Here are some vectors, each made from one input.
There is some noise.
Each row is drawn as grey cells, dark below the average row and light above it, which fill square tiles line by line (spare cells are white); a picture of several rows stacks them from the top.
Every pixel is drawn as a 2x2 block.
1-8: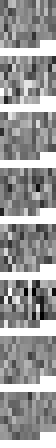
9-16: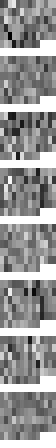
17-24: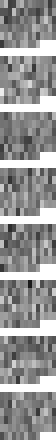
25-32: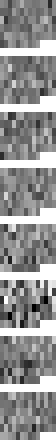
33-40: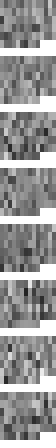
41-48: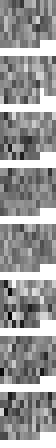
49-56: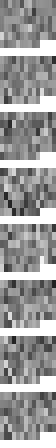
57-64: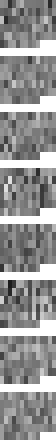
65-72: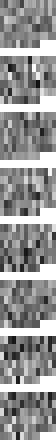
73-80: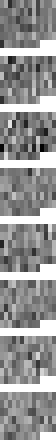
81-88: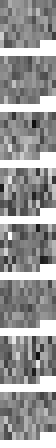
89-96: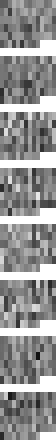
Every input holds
either a point on a 10-point line, or three true/false values.
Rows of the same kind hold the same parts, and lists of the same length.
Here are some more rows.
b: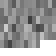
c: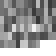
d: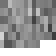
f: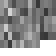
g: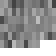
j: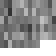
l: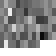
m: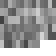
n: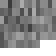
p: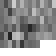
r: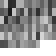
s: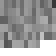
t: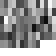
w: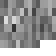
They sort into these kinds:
b, d, f, g, m, s, t, w
c, j, l, n, p, r

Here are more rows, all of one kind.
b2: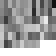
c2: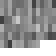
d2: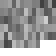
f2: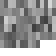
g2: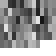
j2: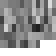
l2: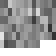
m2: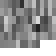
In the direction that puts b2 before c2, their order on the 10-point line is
m2, g2, f2, j2, l2, d2, b2, c2.
